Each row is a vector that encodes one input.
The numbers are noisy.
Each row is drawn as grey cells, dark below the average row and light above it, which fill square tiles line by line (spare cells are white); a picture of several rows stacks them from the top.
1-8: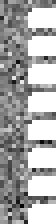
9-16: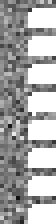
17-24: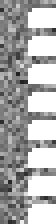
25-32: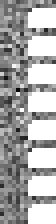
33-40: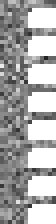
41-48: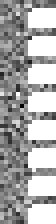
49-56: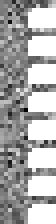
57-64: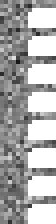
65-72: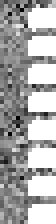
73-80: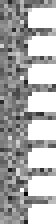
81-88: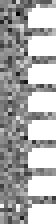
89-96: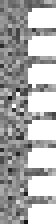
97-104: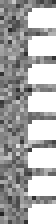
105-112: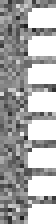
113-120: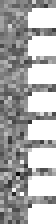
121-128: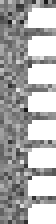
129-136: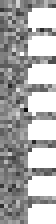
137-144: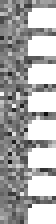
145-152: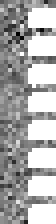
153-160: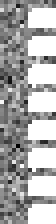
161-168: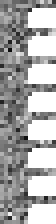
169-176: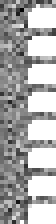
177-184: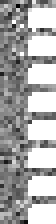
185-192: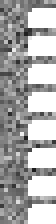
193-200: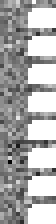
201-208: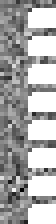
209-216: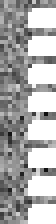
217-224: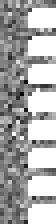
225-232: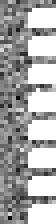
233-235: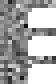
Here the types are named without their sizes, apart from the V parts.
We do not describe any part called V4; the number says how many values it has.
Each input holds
three true/false values, together with either a point on a circle, or a list of values of V4.
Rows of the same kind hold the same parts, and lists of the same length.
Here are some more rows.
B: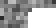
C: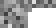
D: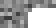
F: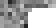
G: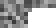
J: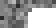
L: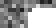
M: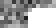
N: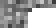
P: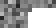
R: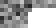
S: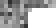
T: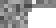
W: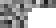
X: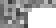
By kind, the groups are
B, N, P, R, T
C, D, G, J
F, S, X
L, M, W

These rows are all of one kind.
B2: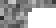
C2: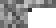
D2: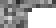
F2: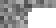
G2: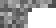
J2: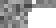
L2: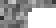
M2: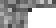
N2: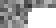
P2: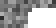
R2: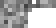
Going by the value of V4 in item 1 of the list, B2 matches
J2, L2 and R2.
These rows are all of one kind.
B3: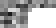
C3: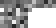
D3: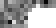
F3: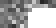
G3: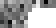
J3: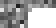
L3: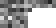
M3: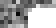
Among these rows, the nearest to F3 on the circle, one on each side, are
C3 and L3.
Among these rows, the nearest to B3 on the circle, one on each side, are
G3 and J3.
